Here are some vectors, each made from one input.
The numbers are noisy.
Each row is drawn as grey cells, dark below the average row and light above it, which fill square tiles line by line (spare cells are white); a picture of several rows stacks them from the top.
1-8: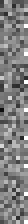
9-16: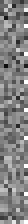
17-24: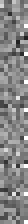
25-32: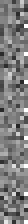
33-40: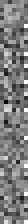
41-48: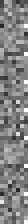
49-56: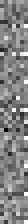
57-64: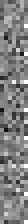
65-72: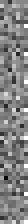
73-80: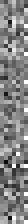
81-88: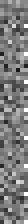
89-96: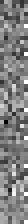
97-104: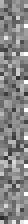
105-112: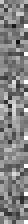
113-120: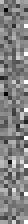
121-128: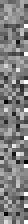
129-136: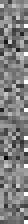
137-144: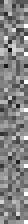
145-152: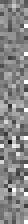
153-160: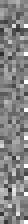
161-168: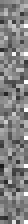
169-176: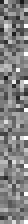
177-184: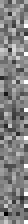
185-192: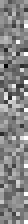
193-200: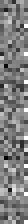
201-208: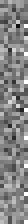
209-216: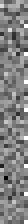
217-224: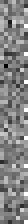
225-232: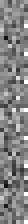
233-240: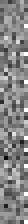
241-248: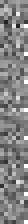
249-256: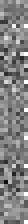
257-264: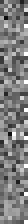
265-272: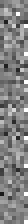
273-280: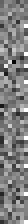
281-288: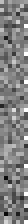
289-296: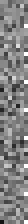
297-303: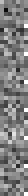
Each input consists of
either a point on a 13-point line, or a list of up to two points on an 11-point line.
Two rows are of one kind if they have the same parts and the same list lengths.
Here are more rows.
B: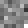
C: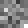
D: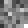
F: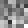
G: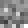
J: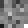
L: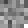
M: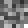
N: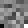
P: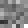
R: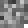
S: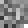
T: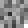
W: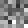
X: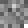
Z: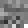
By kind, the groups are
B, R, S, T
C, D, F, J, L, M, W, X
G, P, Z
N

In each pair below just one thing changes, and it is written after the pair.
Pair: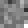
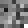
the place on the 11-point line in item 1 of the list
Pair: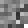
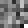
the place on the 11-point line in item 2 of the list
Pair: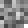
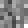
the place on the 11-point line in item 1 of the list
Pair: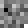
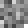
the place on the 11-point line in item 1 of the list
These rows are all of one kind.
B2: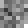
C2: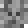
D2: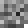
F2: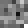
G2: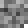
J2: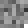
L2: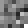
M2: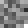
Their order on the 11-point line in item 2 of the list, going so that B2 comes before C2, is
F2, J2, L2, M2, D2, B2, C2, G2.
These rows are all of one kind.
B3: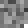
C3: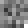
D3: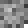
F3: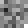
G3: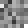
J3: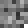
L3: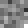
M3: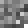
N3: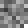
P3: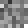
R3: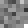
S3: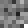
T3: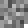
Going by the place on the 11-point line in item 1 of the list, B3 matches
G3 and P3.
